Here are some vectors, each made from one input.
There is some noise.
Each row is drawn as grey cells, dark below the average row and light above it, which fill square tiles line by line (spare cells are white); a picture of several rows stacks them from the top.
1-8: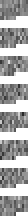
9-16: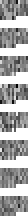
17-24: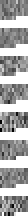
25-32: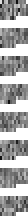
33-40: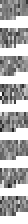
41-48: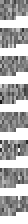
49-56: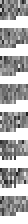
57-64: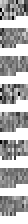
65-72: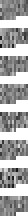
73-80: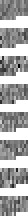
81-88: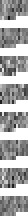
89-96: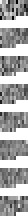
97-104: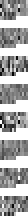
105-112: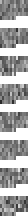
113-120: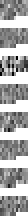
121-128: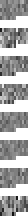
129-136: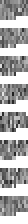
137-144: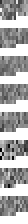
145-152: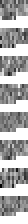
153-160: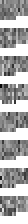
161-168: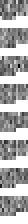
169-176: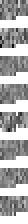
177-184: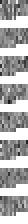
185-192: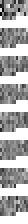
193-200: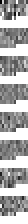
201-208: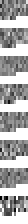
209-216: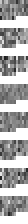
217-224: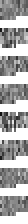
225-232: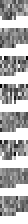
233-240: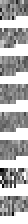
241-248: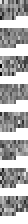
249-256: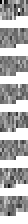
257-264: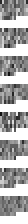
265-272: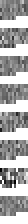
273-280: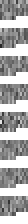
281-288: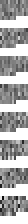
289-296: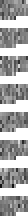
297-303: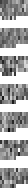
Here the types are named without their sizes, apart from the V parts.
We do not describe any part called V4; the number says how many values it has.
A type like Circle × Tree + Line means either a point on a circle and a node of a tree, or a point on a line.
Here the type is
Bool × Label + Line × (Line + V4).
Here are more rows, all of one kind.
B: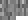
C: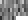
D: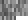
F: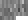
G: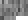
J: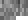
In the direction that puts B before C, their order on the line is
J, B, G, F, C, D.
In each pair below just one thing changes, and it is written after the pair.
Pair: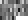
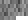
the value of V4
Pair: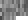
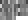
the value of V4
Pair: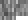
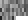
the place on the line
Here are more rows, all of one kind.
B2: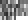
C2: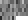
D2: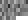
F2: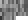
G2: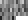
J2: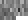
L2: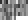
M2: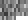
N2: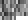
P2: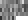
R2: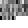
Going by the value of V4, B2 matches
C2, D2 and M2.
